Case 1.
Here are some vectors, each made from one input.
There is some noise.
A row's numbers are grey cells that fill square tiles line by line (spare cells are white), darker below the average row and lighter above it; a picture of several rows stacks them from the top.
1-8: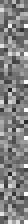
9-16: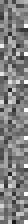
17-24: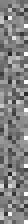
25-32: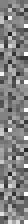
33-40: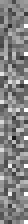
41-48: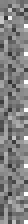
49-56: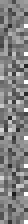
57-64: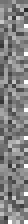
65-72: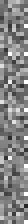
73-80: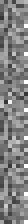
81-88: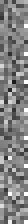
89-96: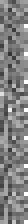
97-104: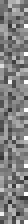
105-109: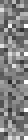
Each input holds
either a point on an 8-point circle, or a point on an 8-point line.
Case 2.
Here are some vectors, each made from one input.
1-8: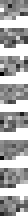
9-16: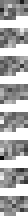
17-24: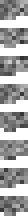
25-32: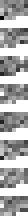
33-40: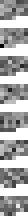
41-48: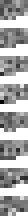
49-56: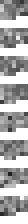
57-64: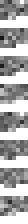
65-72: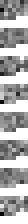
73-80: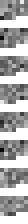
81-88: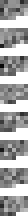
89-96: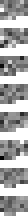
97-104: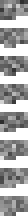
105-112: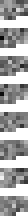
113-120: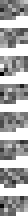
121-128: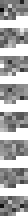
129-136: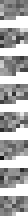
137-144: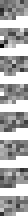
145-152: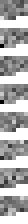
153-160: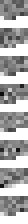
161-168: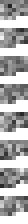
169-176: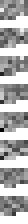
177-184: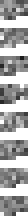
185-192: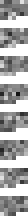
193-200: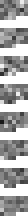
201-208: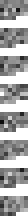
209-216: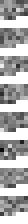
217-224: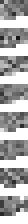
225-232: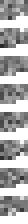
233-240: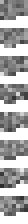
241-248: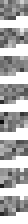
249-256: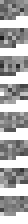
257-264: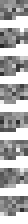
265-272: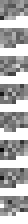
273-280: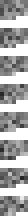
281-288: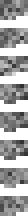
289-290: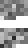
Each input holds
a node of a 13-node tree, together with either a fixed value, or four true/false values.
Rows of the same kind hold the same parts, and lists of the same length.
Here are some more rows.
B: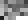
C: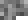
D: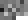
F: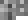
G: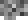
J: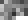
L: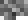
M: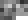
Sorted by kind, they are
B, C, F, G, J, L
D, M

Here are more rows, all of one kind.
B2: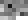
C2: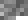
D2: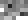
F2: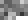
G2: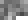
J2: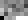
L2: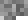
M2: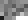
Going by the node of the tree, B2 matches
D2 and F2.
